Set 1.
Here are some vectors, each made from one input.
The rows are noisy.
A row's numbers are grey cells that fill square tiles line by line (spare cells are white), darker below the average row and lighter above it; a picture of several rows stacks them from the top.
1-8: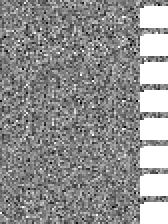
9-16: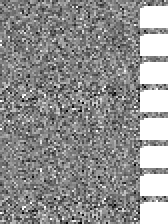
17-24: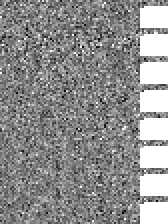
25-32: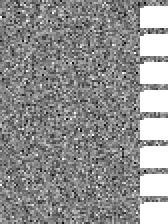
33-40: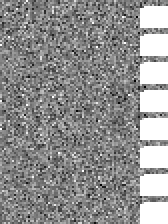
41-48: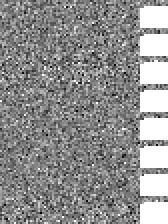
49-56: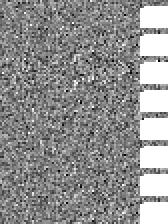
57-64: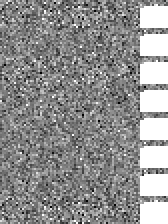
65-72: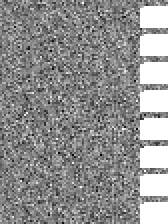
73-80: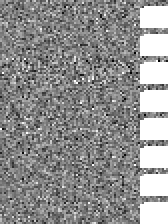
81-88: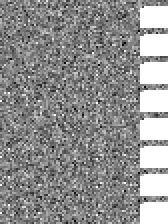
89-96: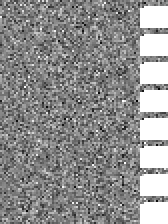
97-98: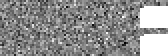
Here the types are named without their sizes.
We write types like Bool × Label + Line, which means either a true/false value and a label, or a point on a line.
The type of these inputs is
(Bool × Bool × Bool × Bool + Unit) × Line.
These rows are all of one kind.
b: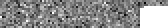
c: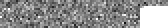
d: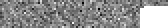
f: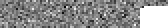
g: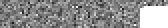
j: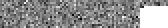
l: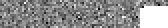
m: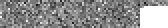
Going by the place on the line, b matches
c and m.
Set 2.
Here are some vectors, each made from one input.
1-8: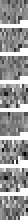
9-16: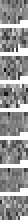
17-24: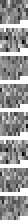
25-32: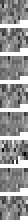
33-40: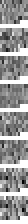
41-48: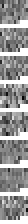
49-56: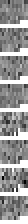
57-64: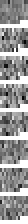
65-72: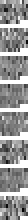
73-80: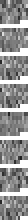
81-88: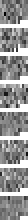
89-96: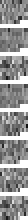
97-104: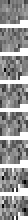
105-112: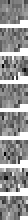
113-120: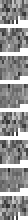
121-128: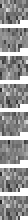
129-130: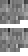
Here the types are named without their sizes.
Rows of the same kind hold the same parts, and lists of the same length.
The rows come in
2 kinds.
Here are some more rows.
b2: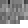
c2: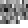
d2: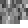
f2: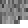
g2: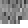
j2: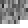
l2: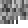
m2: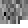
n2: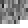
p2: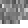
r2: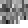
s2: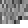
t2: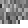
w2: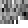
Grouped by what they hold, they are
b2, d2, f2, g2, j2, m2, n2, p2, s2, t2
c2, l2, r2, w2

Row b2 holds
a node of a tree.
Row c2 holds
a point on a line.
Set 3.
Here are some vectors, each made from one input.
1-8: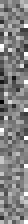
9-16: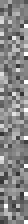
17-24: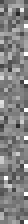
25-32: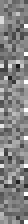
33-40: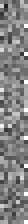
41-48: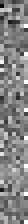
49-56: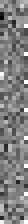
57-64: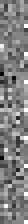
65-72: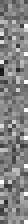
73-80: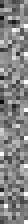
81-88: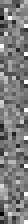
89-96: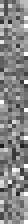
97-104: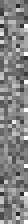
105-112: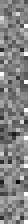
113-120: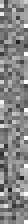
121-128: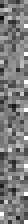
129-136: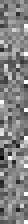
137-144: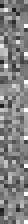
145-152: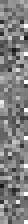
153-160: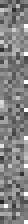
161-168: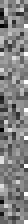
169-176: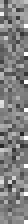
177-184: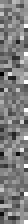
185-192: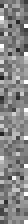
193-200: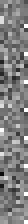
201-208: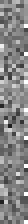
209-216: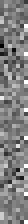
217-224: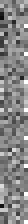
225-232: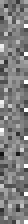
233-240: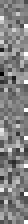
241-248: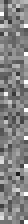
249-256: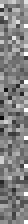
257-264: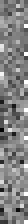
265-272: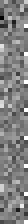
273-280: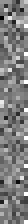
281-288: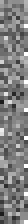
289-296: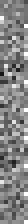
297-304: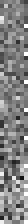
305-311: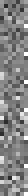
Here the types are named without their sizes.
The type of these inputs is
Circle + Label.
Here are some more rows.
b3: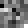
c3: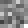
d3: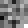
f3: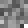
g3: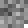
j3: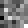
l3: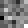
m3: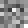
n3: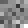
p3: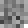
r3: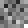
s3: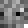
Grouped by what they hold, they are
b3, d3, f3, g3, j3, l3, r3, s3
c3, m3, n3, p3

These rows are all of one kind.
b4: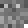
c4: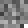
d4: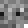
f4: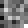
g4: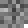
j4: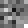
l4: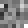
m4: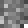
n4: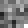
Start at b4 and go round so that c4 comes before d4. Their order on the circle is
b4, m4, c4, l4, d4, n4, f4, j4, g4.
